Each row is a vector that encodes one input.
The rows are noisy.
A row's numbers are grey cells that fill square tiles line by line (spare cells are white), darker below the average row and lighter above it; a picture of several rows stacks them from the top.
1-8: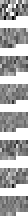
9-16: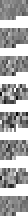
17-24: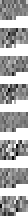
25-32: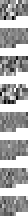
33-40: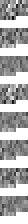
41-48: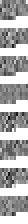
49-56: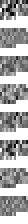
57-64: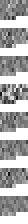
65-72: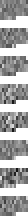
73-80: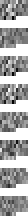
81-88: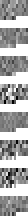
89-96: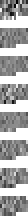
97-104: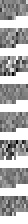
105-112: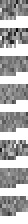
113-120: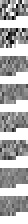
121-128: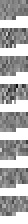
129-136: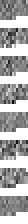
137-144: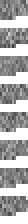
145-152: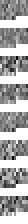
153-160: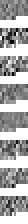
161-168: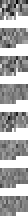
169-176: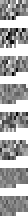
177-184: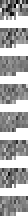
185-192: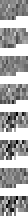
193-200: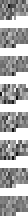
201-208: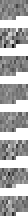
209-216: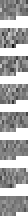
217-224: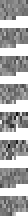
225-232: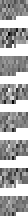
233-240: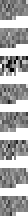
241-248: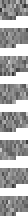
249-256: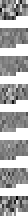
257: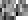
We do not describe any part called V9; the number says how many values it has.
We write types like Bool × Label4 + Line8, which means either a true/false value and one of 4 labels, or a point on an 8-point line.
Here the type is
(Line5 + Line6) × Line6 + Line8 × V9.
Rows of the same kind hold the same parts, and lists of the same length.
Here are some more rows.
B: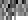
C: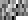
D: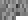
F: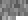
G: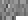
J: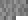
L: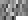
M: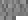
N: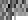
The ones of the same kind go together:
B, N
C, D, F
G, J, L, M

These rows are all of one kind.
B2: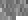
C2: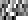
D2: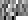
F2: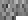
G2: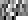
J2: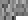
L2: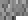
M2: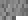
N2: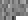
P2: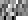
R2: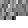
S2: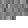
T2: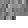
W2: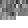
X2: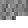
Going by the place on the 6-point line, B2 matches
C2, J2, L2 and M2.
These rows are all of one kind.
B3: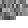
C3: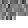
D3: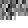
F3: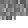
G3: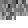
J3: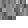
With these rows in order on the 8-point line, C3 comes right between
D3 and J3.
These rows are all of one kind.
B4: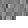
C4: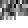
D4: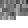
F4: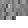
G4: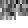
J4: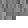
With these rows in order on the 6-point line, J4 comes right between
D4 and F4.
